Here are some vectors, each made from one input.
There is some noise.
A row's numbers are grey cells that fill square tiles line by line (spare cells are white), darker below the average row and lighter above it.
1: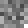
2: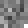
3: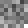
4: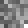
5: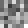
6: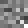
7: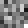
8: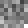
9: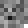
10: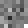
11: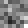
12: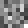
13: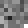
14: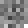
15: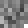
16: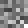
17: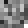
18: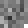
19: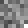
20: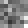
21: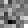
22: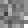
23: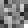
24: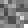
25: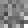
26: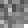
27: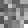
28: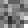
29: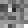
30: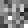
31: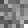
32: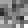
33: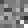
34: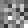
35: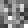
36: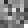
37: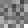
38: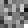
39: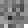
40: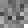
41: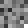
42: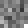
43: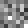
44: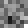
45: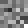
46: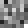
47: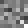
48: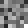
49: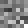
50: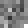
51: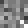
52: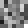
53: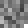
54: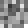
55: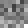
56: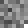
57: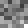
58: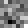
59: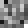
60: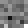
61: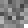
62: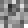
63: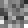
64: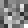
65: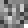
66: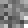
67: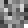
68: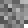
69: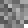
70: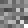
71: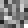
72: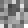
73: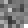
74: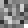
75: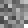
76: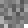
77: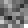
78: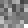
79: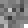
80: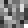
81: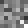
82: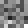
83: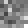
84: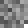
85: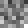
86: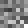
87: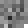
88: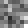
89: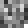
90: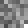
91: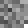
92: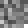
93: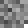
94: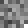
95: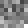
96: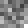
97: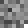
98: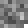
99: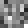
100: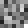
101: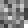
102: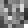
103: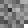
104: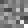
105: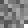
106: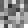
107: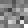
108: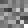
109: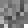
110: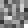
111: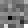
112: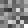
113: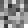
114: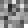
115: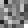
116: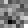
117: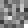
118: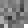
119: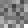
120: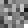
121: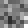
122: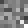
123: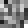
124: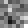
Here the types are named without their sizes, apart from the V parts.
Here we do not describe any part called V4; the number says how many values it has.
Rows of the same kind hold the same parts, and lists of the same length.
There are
4 kinds of row.
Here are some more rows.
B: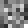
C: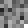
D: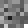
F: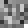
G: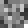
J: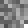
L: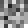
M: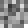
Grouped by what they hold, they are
B, F, G
C, J
D
L, M

